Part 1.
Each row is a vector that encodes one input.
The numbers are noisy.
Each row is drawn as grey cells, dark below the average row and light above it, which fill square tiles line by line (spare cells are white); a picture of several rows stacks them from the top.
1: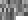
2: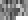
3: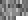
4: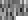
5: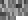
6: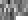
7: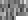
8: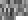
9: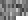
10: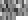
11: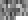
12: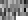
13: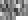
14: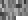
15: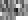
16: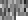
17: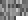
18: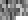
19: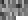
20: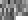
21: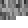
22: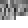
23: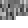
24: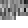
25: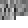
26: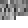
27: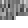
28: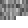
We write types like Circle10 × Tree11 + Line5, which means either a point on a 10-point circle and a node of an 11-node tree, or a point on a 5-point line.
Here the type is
Bool × Bool × Bool.
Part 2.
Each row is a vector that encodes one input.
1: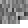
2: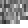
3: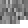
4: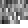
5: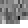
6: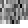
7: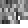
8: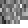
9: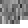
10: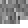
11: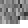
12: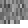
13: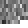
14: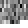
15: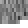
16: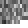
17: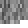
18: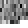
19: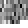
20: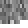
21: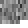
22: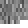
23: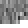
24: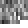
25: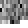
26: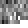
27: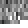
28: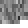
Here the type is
Line6.
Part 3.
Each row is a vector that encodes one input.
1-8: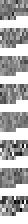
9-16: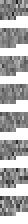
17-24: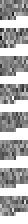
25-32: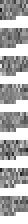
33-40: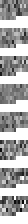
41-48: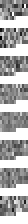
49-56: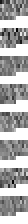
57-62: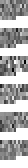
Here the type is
Circle11 + Unit.
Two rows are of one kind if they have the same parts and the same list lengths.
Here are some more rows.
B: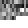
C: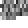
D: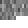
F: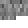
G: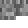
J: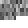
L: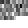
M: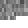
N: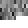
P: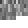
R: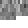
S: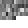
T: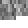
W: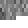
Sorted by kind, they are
B, S
C, D, F, G, J, L, M, N, P, R, T, W

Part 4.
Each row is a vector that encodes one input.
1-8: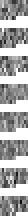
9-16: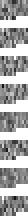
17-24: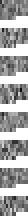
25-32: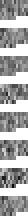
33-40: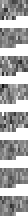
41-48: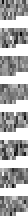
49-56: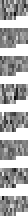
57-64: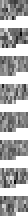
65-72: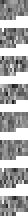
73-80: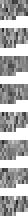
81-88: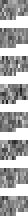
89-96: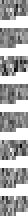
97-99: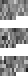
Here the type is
Circle9.
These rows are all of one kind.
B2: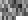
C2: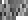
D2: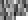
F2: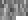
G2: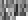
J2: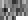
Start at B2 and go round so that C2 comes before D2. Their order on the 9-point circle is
B2, J2, C2, F2, D2, G2.
